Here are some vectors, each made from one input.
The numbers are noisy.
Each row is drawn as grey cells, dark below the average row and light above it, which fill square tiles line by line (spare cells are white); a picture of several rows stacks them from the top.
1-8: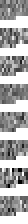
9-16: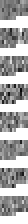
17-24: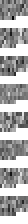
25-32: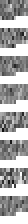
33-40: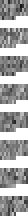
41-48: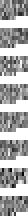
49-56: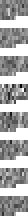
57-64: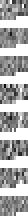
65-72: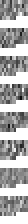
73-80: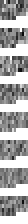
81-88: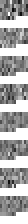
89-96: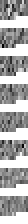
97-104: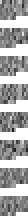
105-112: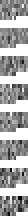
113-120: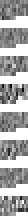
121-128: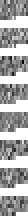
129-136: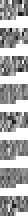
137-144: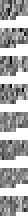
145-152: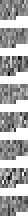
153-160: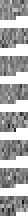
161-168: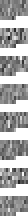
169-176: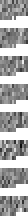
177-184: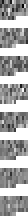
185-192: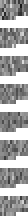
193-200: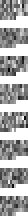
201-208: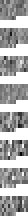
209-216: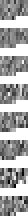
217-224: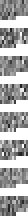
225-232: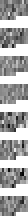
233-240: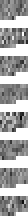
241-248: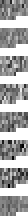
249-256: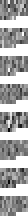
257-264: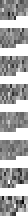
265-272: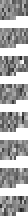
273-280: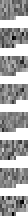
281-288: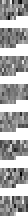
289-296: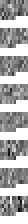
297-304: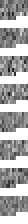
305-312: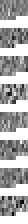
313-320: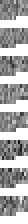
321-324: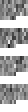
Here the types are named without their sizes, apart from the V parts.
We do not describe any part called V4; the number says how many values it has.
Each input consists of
a value of V4, together with a list of items, each a point on a line and a true/false value.
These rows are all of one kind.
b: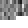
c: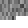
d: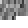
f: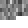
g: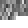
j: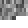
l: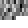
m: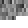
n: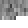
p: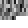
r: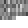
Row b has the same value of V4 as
f, n and p.
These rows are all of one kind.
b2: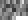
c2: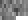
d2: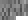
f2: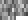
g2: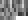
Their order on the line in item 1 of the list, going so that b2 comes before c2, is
f2, g2, b2, d2, c2.
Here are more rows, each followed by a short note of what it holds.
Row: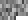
a value of V4, together with a list of one item
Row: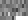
a value of V4, together with a list of two items
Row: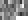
a value of V4, together with a list of two items
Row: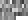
a value of V4, together with a list of two items
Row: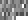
a value of V4, together with a list of one item
